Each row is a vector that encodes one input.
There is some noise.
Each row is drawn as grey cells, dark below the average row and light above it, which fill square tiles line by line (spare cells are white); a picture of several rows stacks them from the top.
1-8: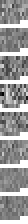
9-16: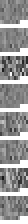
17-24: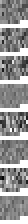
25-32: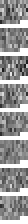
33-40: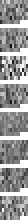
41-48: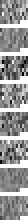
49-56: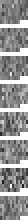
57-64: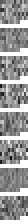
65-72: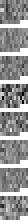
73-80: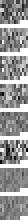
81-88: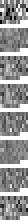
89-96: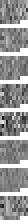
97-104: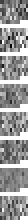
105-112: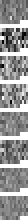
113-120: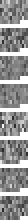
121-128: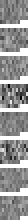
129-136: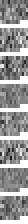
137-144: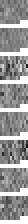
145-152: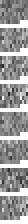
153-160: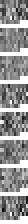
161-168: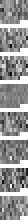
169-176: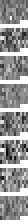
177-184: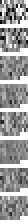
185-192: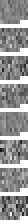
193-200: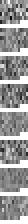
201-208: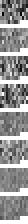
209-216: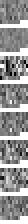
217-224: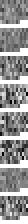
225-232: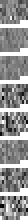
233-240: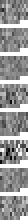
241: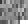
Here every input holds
a point on a 6-point circle, together with either a point on an 8-point circle, or a point on each of two 4-point lines and a node of a 12-node tree.
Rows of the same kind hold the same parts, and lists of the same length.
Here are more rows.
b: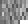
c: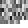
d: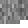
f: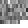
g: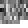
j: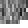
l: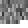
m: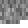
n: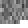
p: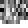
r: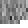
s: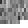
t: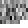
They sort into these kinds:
b, l, m, n, r, t
c, d, f, g, j, p, s

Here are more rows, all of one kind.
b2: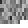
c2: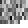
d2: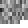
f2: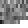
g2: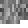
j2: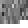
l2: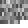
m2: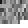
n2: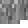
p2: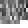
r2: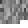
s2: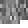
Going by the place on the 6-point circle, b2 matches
c2, d2, g2 and r2.
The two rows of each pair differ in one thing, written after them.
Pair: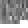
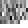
the place on the 6-point circle
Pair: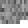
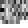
the node of the tree
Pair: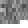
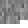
the place on the 6-point circle
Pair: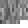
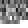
the place on one of the two 4-point lines
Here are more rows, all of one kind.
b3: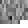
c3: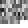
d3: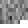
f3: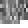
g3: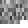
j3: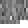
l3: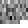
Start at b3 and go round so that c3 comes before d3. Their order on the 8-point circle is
b3, j3, g3, c3, l3, d3, f3.
